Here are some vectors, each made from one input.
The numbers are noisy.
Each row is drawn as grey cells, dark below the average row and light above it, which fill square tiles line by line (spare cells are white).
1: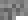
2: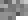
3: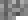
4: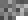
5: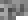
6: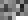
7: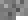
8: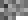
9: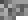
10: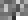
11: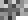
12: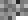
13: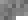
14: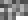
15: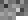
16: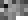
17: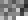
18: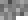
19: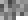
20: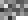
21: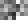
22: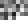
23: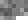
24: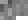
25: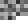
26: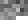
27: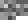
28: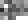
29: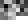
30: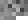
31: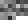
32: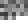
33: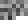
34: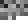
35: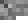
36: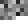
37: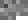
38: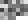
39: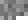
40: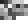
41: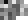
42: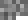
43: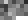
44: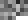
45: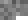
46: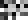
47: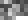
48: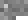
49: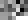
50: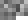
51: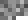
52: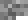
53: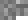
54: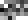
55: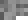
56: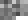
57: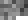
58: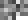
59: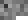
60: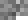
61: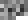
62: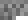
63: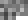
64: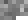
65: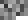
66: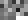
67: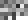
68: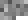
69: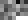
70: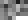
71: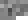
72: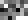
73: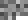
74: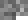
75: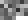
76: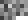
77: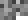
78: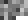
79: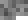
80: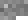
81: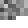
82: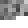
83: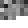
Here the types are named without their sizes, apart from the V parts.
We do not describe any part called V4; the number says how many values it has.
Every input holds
a point on a line and a true/false value, together with a list of values of V4.
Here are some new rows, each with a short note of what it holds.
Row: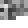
a point on a line and a true/false value, together with the empty list
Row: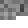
a point on a line and a true/false value, together with the empty list
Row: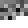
a point on a line and a true/false value, together with a list of two items
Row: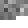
a point on a line and a true/false value, together with a list of two items
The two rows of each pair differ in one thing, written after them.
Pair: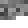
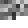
the place on the line
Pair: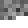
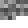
the true/false value
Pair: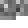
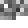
the value of V4 in item 1 of the list
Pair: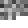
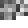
the place on the line
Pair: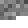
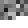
the value of V4 in item 1 of the list
